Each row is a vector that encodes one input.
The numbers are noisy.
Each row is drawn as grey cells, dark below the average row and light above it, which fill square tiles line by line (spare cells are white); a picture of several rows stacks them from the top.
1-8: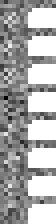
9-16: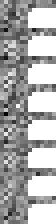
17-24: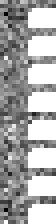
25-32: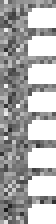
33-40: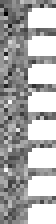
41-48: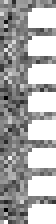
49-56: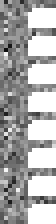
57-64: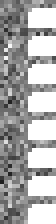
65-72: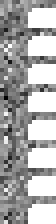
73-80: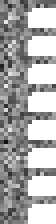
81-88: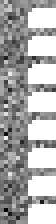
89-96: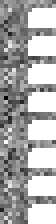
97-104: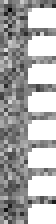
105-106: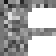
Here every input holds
either a point on a 7-point line and a true/false value, or a point on an 8-point line.
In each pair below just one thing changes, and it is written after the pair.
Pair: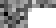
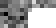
the place on the 7-point line
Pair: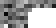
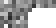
the true/false value
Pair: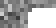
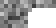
the place on the 7-point line
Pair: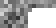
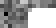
the true/false value
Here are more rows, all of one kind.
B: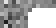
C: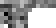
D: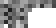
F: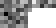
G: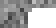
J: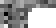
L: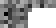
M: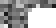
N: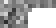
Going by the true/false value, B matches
G and N.
